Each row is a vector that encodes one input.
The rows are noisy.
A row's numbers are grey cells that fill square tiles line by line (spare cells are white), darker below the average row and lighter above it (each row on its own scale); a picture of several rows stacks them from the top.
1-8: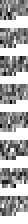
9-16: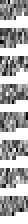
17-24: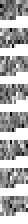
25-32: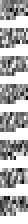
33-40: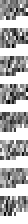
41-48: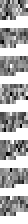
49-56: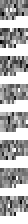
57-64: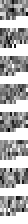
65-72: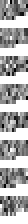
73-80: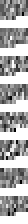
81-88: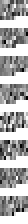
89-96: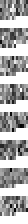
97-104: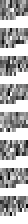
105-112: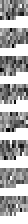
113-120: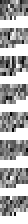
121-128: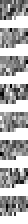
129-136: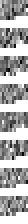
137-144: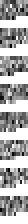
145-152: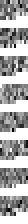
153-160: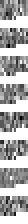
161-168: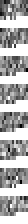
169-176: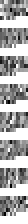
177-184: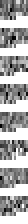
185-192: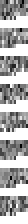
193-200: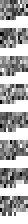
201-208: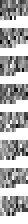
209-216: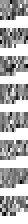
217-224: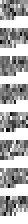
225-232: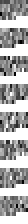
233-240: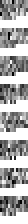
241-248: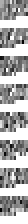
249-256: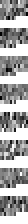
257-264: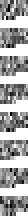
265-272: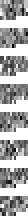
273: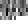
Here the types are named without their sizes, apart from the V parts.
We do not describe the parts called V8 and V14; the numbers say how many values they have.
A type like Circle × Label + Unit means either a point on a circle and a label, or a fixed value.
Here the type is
(Circle × V8 + V14) × Line.
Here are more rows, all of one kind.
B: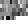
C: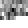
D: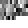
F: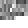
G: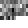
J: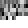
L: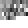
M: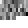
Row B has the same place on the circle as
D and G.
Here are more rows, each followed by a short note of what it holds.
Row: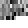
a point on a circle, a point on a line and a value of V8
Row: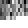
a point on a line and a value of V14
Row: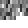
a point on a line and a value of V14
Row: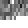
a point on a line and a value of V14
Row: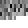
a point on a line and a value of V14
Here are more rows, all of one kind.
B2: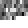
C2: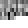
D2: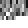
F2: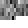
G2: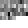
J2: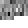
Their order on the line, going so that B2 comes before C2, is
B2, F2, C2, G2, D2, J2.
